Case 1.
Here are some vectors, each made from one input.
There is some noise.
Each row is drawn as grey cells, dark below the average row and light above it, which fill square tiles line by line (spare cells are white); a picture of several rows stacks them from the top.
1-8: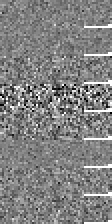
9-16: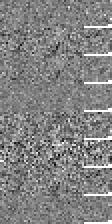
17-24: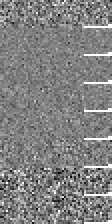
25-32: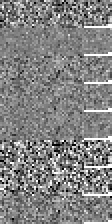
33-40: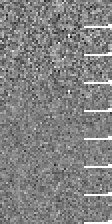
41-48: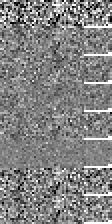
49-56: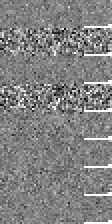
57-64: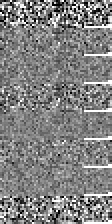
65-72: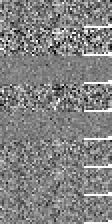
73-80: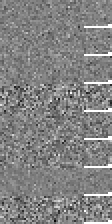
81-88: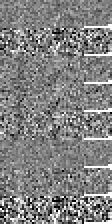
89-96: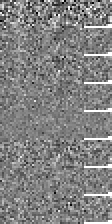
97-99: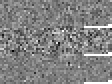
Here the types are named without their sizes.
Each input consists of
a node of each of two trees.
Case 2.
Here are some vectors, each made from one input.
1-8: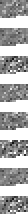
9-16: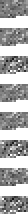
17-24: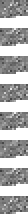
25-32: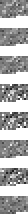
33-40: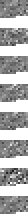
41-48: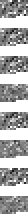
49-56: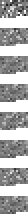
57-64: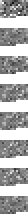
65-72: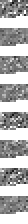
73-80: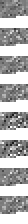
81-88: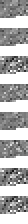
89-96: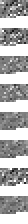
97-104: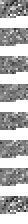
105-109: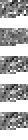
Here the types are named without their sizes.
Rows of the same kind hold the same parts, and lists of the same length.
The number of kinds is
2.
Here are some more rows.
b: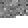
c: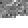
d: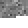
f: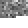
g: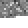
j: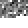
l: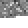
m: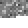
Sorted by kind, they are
b, c, d, f, g, l, m
j

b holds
a node of a tree.
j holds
a point on a line.
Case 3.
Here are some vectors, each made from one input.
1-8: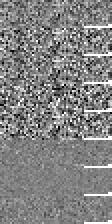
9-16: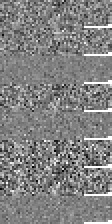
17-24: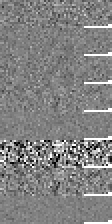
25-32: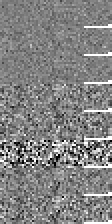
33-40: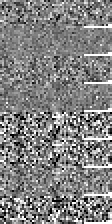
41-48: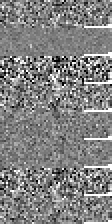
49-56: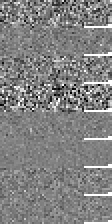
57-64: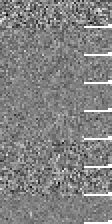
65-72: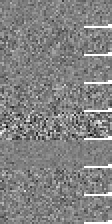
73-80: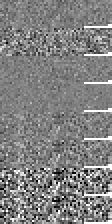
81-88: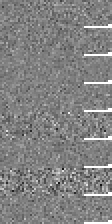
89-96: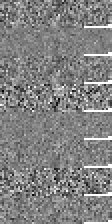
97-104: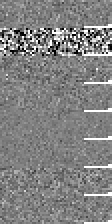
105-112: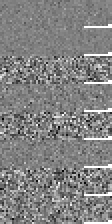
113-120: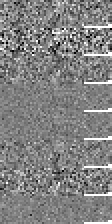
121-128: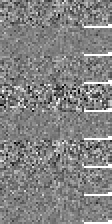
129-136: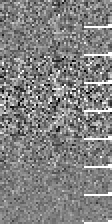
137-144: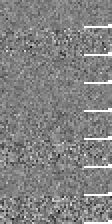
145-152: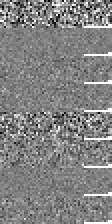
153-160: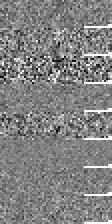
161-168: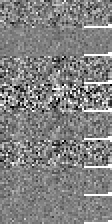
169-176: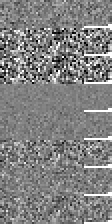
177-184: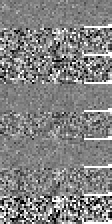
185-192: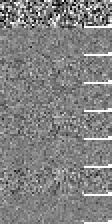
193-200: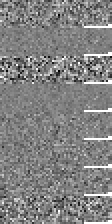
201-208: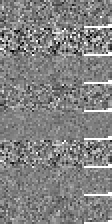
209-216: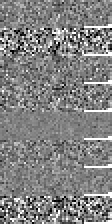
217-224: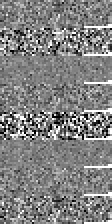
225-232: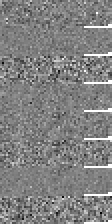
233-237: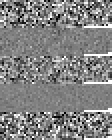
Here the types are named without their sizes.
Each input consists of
either a fixed value, or a node of a tree and a true/false value.
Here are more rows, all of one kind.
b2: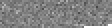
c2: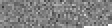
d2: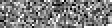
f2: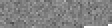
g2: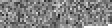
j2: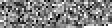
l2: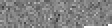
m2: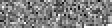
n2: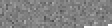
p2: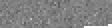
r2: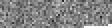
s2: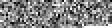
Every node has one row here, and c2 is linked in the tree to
p2.
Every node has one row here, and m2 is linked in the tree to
n2.
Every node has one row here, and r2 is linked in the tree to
n2.
